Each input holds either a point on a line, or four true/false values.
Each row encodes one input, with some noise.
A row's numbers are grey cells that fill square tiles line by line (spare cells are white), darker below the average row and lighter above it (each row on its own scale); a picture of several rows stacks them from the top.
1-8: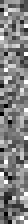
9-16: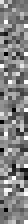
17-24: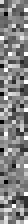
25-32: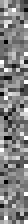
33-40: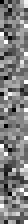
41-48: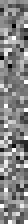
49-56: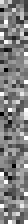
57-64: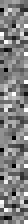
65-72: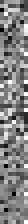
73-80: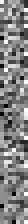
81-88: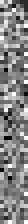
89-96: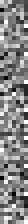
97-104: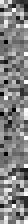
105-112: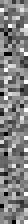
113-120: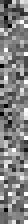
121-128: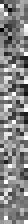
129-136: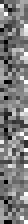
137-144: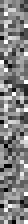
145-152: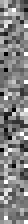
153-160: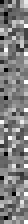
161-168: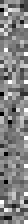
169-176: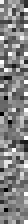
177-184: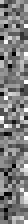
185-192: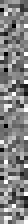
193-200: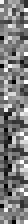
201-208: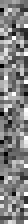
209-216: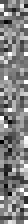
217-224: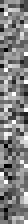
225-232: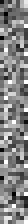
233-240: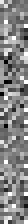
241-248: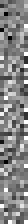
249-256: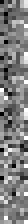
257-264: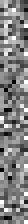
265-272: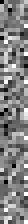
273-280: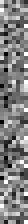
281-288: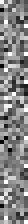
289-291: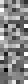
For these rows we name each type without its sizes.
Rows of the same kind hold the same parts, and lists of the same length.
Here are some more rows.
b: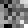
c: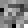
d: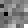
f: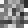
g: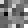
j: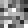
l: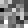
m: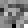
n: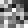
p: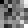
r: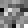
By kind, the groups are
b, d, f, g, p
c, j, l, m, n, r

